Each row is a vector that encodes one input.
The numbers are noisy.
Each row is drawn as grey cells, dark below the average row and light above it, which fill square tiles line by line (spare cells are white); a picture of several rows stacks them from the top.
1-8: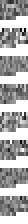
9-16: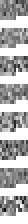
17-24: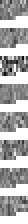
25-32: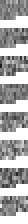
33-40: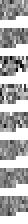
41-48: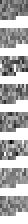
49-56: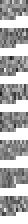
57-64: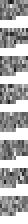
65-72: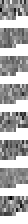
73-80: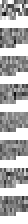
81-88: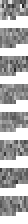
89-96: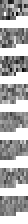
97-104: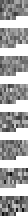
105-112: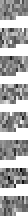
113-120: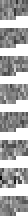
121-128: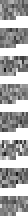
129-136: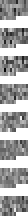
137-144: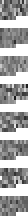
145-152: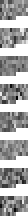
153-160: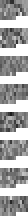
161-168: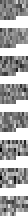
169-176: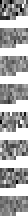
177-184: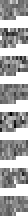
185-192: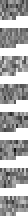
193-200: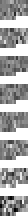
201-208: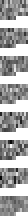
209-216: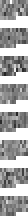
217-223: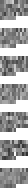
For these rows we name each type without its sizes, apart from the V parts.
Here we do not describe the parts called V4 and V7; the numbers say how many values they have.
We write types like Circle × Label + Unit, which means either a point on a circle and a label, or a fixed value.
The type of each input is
Bool × (Label + Line) × V4 + V7.
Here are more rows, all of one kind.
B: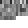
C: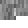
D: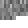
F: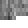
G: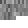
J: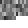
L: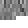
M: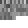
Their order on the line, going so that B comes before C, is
B, J, C, L, G, D, M, F.
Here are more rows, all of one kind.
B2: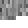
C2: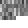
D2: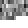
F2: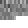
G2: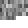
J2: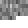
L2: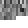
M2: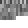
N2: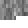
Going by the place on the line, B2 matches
C2, G2 and N2.
